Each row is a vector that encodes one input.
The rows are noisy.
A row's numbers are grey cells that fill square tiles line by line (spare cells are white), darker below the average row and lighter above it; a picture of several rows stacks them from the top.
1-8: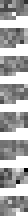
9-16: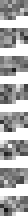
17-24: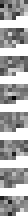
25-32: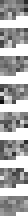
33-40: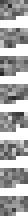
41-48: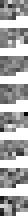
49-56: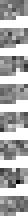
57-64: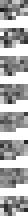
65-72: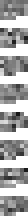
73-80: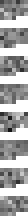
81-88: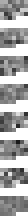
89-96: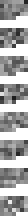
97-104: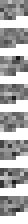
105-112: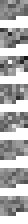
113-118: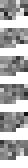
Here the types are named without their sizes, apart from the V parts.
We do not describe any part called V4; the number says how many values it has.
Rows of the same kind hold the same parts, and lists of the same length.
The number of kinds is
2.
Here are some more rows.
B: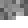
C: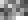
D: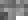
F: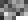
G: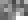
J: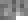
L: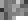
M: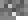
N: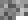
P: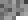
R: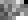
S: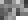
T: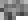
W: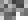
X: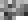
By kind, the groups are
B, C, D, F, G, J, L, M, P, R, S, W
N, T, X

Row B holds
a point on a circle.
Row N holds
a true/false value and a value of V4.
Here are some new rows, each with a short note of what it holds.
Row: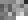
a point on a circle
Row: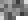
a true/false value and a value of V4
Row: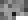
a point on a circle
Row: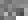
a point on a circle
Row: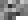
a true/false value and a value of V4
